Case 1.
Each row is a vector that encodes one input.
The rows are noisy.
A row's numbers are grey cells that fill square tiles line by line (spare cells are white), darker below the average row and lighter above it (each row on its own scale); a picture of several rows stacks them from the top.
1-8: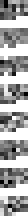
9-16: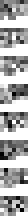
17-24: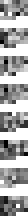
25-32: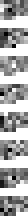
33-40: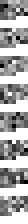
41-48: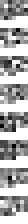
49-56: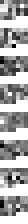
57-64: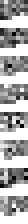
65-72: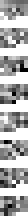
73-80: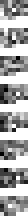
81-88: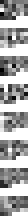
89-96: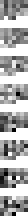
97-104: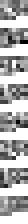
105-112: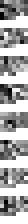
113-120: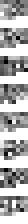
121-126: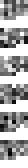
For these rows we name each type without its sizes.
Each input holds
a label.
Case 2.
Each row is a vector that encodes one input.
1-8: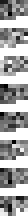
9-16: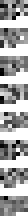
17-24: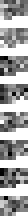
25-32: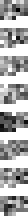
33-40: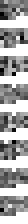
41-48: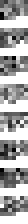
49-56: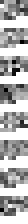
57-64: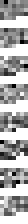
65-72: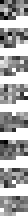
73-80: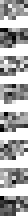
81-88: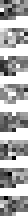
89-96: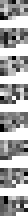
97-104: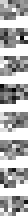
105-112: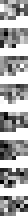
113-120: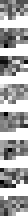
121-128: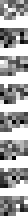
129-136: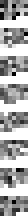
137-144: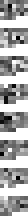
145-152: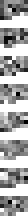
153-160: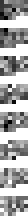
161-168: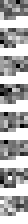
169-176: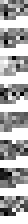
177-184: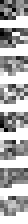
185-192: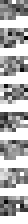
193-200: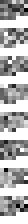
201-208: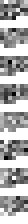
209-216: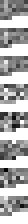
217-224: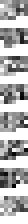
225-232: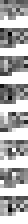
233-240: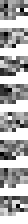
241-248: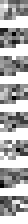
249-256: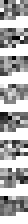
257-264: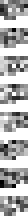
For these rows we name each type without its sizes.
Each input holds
a label.
